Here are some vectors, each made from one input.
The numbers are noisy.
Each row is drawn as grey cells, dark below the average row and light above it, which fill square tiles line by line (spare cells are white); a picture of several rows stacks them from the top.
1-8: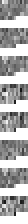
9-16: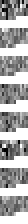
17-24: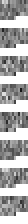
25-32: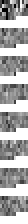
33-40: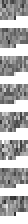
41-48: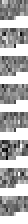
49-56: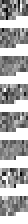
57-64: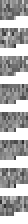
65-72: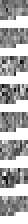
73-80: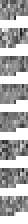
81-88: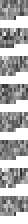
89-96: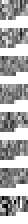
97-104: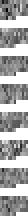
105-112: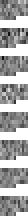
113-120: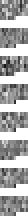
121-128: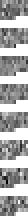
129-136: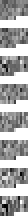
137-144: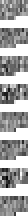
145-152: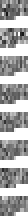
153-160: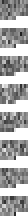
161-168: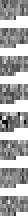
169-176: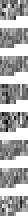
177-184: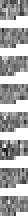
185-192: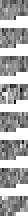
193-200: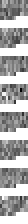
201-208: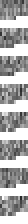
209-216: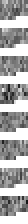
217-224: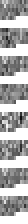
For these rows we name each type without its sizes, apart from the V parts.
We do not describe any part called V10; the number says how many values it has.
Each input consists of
either a label and a value of V10, or a list of points on a line.
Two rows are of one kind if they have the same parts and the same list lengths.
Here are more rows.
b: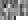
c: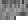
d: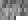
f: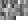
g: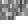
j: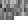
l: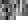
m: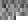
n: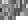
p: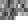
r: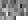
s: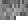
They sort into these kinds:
b, c, d, f, l, m, r, s
g, j
n
p

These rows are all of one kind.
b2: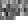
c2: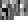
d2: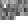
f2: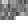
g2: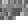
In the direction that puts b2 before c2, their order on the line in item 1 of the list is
b2, g2, c2, d2, f2.
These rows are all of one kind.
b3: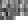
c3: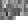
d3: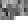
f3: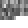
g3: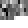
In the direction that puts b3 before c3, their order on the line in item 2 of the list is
b3, c3, f3, d3, g3.
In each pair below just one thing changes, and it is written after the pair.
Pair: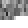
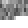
the place on the line in item 2 of the list
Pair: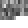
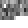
the place on the line in item 1 of the list
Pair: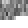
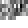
the place on the line in item 2 of the list
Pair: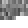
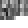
the place on the line in item 1 of the list
